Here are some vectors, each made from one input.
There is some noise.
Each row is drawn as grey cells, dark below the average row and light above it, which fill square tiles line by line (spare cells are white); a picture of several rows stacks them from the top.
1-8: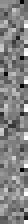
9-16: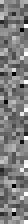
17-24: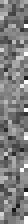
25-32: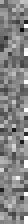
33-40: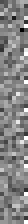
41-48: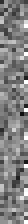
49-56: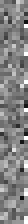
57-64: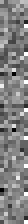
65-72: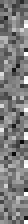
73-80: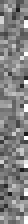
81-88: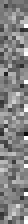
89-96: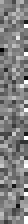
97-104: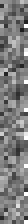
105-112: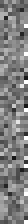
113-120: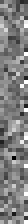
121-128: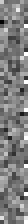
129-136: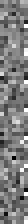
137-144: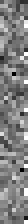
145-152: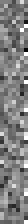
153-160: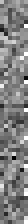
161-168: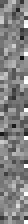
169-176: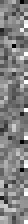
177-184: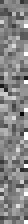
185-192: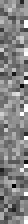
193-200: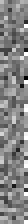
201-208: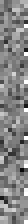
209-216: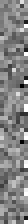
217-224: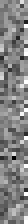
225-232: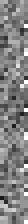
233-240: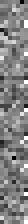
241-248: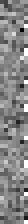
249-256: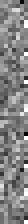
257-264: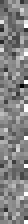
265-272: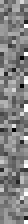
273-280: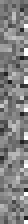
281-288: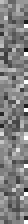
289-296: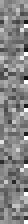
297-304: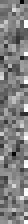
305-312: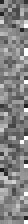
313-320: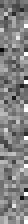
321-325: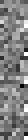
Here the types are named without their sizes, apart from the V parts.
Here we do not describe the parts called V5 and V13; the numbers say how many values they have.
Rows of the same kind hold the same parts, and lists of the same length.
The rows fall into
5 kinds.
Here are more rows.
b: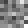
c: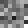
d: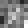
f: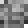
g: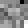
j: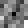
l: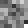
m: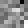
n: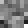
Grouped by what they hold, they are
b, c
d, g, m
f
j
l, n

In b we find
a point on a line.
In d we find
a value of V5 and a value of V13.
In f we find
a node of a tree and a value of V13.
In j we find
a point on a circle and a value of V5.
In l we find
a point on a circle and a node of a tree.
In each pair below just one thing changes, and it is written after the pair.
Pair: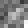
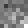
the value of V5
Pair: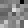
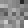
the value of V13
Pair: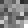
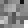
the value of V5
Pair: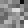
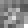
the value of V5
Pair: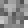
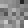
the value of V5
